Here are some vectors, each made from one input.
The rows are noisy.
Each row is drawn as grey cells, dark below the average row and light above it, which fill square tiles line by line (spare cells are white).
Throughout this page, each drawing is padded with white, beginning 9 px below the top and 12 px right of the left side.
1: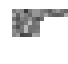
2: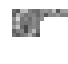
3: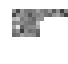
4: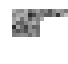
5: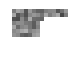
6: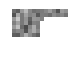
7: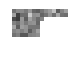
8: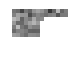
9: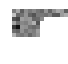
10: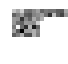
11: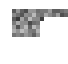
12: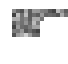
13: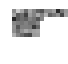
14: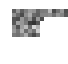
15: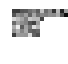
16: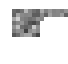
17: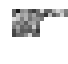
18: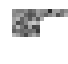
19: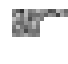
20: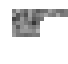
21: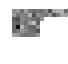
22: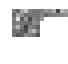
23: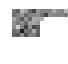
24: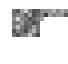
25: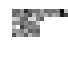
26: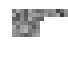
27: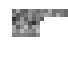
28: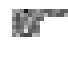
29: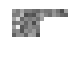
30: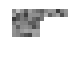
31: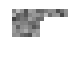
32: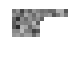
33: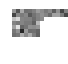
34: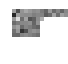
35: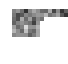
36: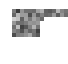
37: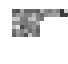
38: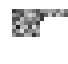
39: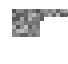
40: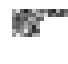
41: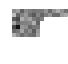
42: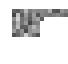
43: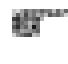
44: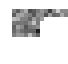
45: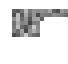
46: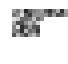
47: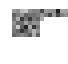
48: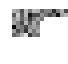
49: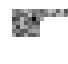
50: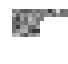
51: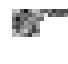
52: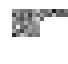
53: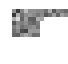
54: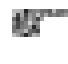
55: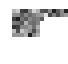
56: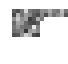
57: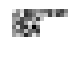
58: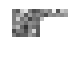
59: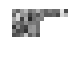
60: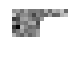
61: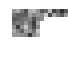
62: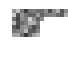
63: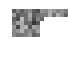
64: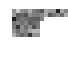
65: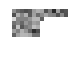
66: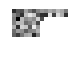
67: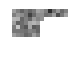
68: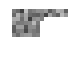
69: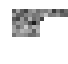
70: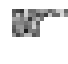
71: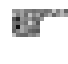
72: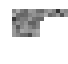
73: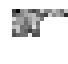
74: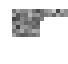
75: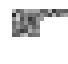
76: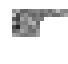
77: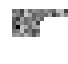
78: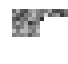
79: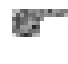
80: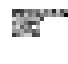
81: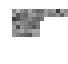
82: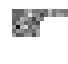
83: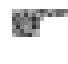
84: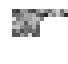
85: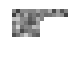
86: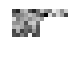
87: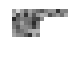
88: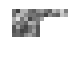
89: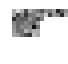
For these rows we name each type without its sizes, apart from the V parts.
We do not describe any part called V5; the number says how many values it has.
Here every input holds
a true/false value, together with either a point on a line, or a value of V5.
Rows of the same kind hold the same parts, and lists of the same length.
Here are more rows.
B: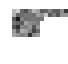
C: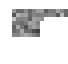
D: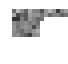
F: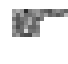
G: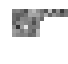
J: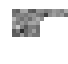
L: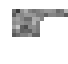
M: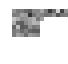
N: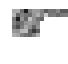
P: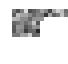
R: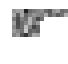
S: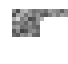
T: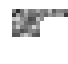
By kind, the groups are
B, C, F, M, N, P, R
D, G, J, L, S, T

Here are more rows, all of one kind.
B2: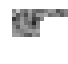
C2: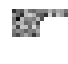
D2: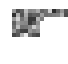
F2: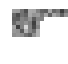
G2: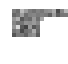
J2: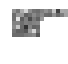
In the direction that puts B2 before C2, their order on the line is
F2, D2, B2, J2, G2, C2.
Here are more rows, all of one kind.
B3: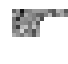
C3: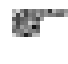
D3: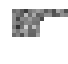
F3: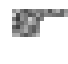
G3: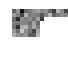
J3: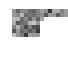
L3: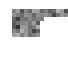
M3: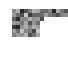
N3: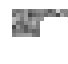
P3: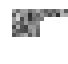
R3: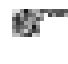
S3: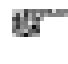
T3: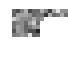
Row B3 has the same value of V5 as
C3, G3 and J3.
